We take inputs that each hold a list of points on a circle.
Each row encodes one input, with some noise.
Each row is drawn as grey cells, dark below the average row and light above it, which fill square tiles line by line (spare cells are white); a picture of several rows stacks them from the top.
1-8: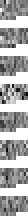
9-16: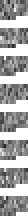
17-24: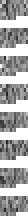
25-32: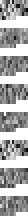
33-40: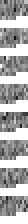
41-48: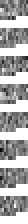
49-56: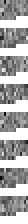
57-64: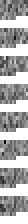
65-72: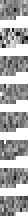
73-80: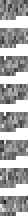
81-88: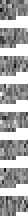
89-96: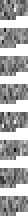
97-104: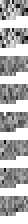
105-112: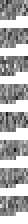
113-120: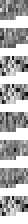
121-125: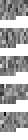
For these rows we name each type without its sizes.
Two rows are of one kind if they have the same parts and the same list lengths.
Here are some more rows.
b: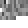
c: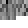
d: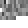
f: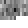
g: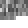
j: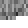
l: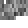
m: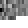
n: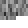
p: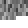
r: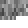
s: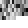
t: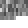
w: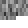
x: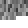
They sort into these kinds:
b, d, f, g, j, n, p, r, t, w, x
c, l, m
s

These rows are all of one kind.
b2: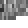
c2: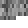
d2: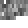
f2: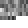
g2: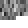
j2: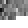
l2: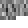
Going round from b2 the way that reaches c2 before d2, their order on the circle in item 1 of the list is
b2, j2, l2, c2, f2, g2, d2.
